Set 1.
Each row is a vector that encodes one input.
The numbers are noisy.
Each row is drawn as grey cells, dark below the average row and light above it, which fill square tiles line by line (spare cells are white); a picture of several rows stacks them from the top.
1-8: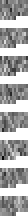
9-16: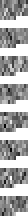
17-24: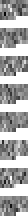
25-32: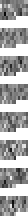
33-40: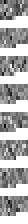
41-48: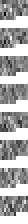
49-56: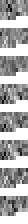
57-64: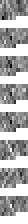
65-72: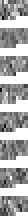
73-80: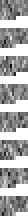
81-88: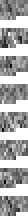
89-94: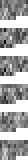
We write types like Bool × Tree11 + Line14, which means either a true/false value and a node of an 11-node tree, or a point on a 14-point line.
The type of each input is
Line7 + Line9.
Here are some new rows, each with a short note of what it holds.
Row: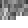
a point on a 7-point line
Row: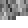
a point on a 7-point line
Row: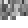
a point on a 9-point line
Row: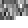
a point on a 9-point line
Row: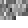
a point on a 7-point line
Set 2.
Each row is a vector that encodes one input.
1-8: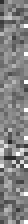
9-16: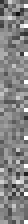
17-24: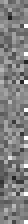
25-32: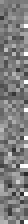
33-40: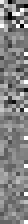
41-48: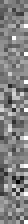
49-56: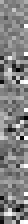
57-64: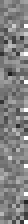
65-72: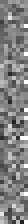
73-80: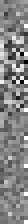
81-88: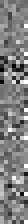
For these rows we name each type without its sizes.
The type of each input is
Label × (Tree + Unit).
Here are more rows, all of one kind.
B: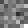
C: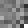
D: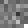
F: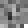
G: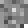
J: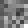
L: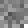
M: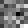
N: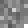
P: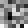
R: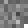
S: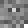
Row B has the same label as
D, M and R.
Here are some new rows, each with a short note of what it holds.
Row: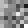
a label
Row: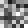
a label
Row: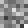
a label
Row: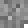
a label
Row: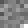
a label and a node of a tree
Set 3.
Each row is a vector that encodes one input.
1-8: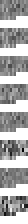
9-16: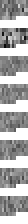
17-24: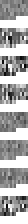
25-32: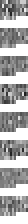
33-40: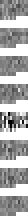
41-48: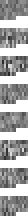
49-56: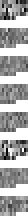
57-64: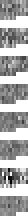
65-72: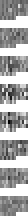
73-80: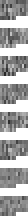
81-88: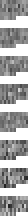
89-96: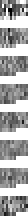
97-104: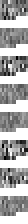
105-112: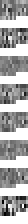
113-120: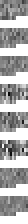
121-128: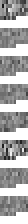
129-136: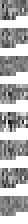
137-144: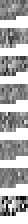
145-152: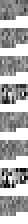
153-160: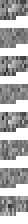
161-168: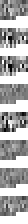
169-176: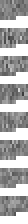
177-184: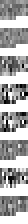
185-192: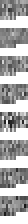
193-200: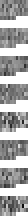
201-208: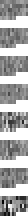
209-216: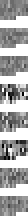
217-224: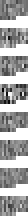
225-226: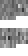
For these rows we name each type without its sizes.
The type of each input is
Label × Label.
